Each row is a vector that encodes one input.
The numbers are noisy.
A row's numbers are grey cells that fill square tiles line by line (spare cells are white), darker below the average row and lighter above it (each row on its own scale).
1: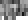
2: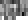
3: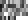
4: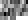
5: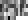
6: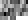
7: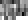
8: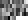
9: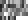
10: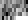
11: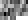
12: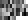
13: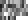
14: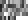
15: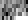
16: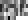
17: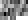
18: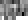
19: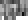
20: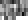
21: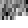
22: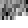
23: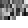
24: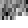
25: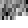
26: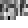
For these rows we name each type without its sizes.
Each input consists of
a point on a line.
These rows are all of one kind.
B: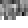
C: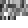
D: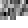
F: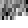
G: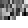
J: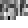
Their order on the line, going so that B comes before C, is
F, D, B, G, C, J.
